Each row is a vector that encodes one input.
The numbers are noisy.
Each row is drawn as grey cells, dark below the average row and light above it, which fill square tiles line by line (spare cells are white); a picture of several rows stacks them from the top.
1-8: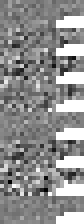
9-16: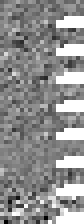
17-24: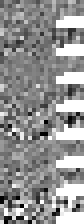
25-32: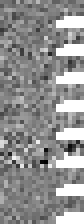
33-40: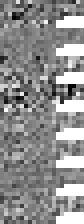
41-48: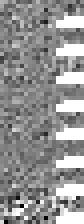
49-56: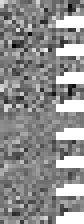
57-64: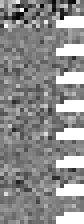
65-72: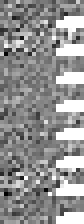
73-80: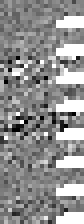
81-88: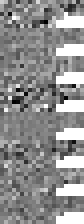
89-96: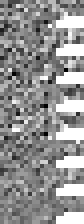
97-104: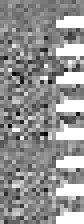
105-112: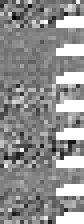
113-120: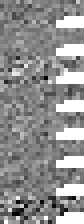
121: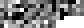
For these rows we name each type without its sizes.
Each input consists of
a point on a line, together with either a point on a line, or five true/false values.
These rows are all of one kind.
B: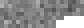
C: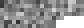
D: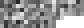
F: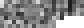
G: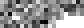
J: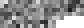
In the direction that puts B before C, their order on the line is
F, G, B, C, D, J.
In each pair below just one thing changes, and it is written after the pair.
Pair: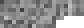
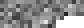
the place on the line
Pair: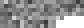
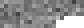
one of the five true/false values
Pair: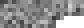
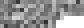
the place on the line
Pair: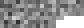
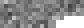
one of the five true/false values
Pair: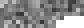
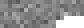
the place on the line
